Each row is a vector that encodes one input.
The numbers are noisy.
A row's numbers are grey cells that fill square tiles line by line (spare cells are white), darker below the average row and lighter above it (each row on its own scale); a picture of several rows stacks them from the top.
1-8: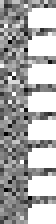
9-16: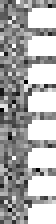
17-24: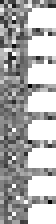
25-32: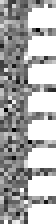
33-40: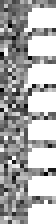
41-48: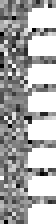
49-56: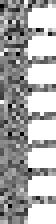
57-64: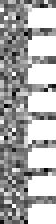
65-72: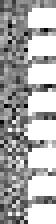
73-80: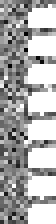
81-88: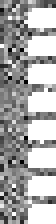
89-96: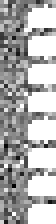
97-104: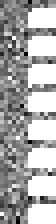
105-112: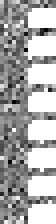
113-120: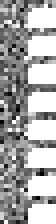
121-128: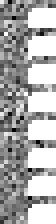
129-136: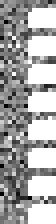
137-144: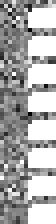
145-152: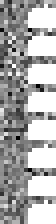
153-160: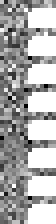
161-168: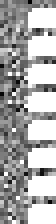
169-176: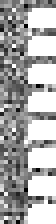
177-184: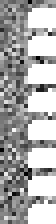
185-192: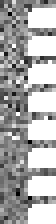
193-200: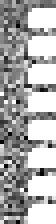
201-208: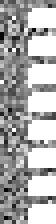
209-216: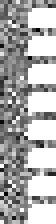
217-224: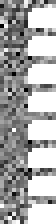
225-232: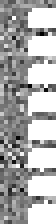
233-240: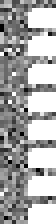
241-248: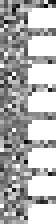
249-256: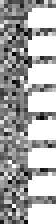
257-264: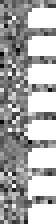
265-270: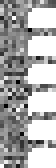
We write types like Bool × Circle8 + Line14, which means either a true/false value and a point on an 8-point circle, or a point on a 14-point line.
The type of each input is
Label6 × Label6 + Label7 × (Line8 + Line9).
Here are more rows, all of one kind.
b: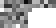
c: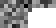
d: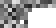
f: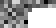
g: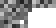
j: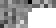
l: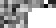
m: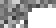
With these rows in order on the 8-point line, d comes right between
c and g.
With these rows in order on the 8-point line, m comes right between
g and j.
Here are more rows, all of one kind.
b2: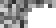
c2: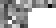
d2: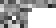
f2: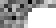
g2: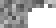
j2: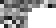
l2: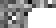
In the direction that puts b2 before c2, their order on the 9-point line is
f2, g2, b2, j2, d2, c2, l2.
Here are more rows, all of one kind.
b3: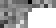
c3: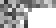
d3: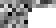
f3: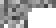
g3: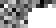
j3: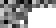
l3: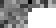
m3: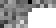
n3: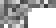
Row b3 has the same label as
l3 and m3.
